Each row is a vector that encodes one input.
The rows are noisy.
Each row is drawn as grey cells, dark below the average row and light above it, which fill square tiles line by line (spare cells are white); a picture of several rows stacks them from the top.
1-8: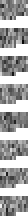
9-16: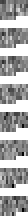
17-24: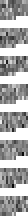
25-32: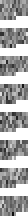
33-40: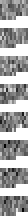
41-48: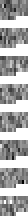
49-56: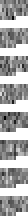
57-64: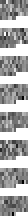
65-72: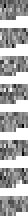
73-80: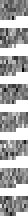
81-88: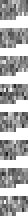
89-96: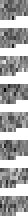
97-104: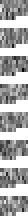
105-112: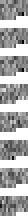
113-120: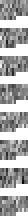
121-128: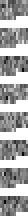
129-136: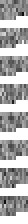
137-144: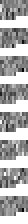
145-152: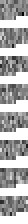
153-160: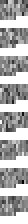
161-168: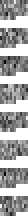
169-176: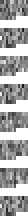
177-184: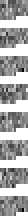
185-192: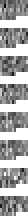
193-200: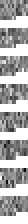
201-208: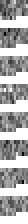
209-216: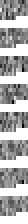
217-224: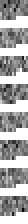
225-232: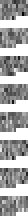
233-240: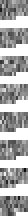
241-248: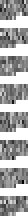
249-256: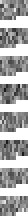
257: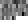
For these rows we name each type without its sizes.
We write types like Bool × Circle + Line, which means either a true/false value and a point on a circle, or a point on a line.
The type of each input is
(Bool × Bool × Bool + Unit) × Label.
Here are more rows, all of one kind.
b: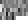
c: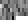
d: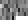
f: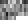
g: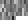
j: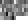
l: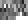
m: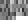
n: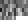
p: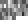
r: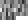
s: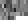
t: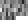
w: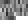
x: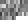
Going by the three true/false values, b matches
g, j, r and t.
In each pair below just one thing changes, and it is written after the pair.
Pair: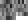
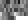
the label
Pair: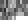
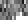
the label
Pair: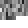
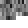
one of the three true/false values
